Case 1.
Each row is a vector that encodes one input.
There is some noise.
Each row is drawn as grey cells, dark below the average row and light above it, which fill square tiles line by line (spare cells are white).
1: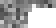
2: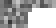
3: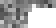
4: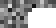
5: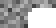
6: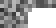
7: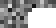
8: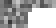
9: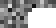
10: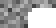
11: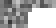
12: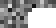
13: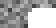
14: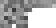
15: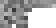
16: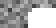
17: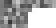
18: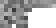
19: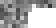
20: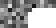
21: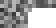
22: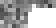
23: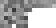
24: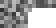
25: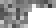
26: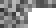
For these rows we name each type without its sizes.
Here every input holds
a point on a line.
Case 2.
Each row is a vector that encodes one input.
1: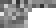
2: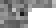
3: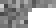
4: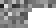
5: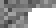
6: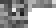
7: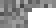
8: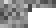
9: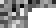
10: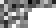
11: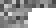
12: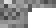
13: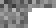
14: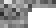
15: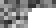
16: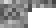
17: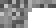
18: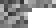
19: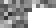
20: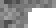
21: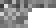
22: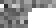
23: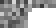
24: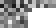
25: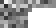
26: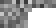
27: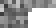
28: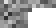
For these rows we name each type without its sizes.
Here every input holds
a point on a line.
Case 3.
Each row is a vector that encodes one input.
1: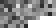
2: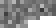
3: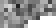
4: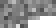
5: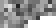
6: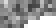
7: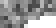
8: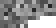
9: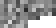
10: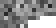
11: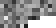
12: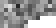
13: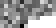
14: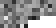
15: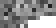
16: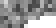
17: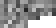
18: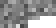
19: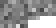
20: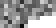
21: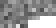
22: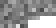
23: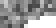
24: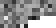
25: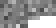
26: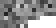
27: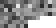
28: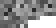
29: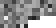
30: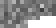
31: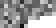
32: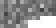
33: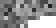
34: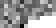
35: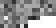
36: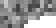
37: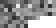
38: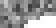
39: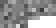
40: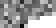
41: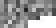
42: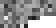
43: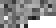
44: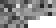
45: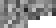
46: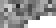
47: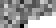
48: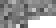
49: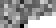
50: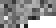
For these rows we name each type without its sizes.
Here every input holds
a point on each of two lines.
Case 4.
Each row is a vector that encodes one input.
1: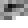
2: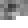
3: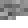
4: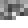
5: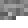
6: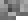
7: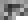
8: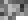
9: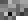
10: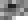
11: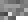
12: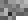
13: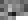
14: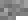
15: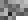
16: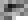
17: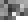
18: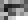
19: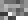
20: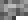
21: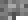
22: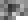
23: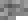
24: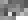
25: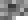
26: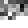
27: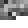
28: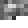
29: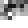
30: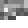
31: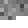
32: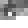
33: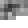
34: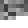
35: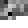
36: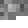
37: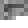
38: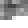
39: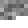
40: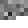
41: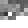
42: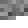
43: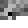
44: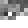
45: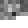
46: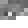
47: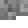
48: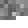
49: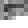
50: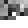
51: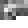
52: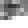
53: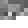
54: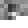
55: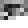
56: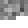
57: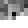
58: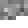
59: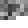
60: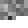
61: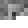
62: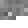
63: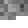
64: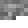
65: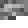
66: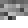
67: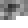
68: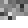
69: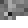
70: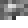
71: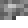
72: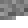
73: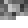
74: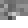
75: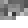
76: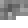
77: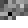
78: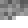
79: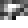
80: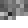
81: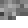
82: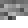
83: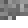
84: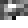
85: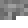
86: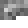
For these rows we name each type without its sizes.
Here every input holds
a label.
